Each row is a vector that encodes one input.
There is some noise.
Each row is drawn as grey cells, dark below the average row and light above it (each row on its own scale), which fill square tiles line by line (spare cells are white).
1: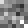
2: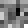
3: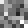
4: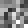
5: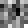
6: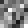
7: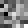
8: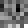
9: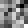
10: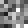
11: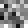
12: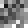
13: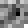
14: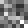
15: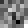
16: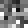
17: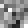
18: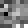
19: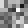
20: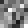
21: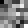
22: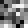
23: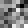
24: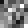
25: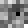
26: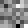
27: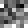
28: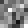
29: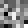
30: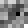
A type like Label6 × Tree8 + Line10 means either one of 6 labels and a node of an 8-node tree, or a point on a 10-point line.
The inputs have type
Tree7.
